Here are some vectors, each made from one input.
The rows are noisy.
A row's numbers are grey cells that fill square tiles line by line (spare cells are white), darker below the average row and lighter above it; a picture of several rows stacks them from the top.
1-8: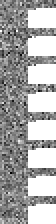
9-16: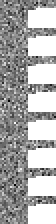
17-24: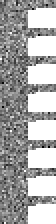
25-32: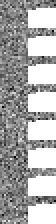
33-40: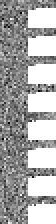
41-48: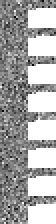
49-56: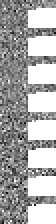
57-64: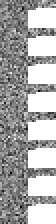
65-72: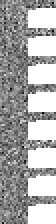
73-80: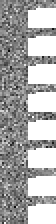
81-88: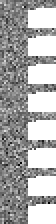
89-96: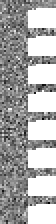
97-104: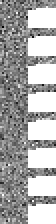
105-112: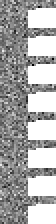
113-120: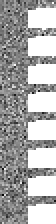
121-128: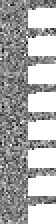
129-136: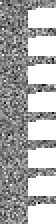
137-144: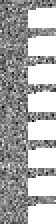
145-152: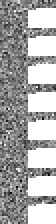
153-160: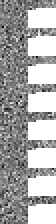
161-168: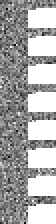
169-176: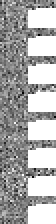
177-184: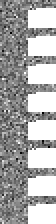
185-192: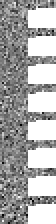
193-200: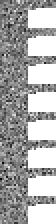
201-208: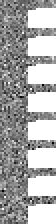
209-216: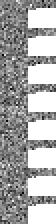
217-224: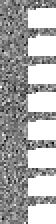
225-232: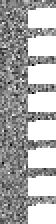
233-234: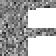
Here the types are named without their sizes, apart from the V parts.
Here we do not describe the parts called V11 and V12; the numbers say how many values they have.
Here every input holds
either a point on a line, or three true/false values and a value of V12, or a value of V11.
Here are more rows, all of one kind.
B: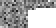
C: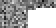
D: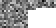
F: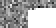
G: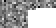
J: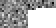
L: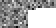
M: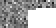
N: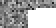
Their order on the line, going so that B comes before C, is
J, N, D, L, M, B, F, C, G.
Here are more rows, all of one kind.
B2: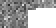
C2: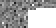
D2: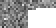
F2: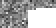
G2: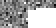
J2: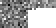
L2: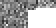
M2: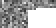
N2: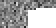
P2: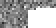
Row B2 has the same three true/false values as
D2 and J2.
